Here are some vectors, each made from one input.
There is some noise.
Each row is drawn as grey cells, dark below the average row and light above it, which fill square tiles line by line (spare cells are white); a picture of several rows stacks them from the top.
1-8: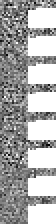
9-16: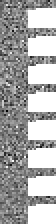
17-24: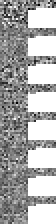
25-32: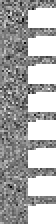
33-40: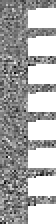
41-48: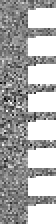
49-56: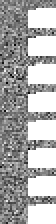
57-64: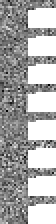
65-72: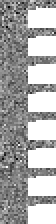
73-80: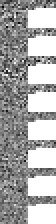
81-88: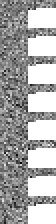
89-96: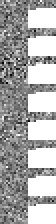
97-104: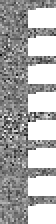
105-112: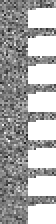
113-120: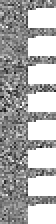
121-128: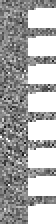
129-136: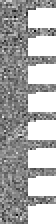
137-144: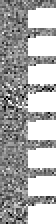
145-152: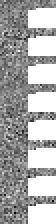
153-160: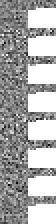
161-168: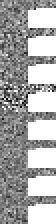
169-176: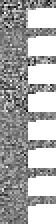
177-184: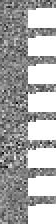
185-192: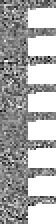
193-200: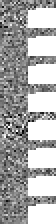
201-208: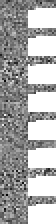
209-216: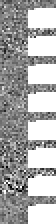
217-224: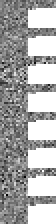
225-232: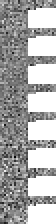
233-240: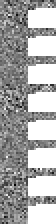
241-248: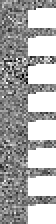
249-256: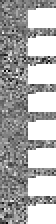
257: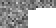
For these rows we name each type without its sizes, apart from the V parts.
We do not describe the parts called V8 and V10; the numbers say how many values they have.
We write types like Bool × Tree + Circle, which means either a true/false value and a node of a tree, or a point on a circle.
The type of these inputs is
Bool × V8 + Line × V10.
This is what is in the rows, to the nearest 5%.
About 60% of them hold a point on a line and a value of V10. The rest hold a true/false value and a value of V8.
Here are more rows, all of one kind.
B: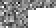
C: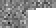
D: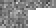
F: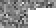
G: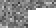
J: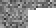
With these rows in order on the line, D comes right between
F and J.
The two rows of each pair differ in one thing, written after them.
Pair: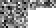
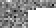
the value of V8
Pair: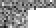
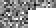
the value of V8
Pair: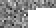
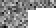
the true/false value
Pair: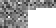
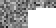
the value of V8
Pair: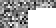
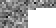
the true/false value
